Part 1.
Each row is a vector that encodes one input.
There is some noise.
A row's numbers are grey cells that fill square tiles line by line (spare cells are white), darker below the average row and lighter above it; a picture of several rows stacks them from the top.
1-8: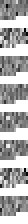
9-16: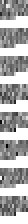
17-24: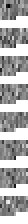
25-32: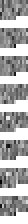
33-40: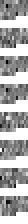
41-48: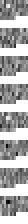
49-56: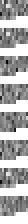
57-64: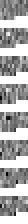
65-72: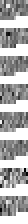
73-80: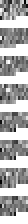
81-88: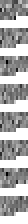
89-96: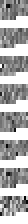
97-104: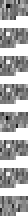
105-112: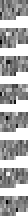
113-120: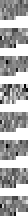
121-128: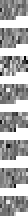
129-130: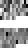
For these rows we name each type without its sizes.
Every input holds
either a point on a circle and a true/false value, or a fixed value.
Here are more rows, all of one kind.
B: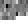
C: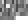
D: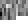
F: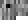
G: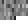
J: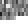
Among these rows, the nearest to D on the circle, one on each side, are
G and J.
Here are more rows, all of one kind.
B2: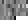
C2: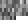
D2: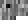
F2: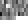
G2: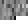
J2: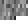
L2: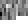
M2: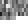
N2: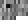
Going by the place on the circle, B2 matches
G2 and J2.
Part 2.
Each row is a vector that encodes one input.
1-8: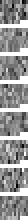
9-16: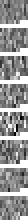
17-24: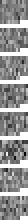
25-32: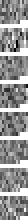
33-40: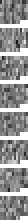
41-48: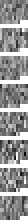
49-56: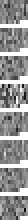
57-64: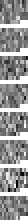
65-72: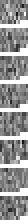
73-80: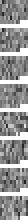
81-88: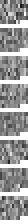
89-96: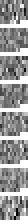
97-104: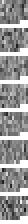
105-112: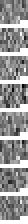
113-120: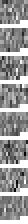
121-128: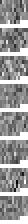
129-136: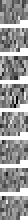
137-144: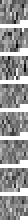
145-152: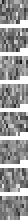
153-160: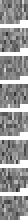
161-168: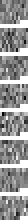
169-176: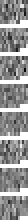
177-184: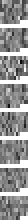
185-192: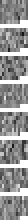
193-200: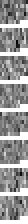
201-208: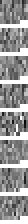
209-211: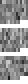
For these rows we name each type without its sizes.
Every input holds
either a point on a circle, or a node of a tree.
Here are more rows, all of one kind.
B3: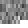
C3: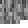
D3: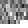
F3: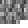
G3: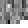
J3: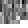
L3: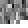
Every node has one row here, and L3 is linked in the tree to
G3.
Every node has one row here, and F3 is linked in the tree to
C3.
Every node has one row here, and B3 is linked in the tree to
J3.
